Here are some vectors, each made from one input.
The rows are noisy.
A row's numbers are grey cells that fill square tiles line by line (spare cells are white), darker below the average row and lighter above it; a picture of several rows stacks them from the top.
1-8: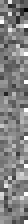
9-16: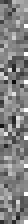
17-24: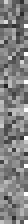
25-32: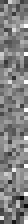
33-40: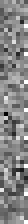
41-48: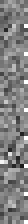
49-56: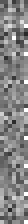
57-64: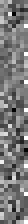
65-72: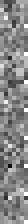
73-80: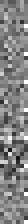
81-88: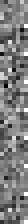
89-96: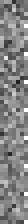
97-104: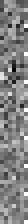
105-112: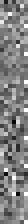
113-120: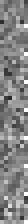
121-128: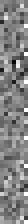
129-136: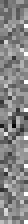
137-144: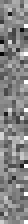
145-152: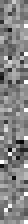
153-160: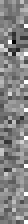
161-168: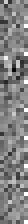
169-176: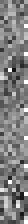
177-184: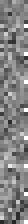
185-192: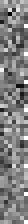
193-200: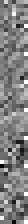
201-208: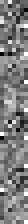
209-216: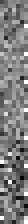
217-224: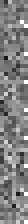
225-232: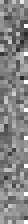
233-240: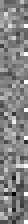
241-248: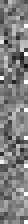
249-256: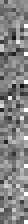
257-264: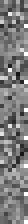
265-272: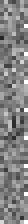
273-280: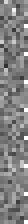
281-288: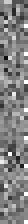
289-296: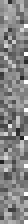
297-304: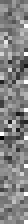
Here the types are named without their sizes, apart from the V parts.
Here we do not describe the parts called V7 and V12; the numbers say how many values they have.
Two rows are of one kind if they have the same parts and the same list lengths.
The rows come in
3 kinds.
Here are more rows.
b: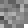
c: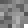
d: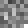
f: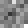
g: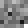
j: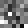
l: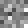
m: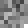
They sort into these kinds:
b, d, m
c, f, g, l
j

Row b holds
two labels and a point on a line.
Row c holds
two labels and a value of V12.
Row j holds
a value of V7.
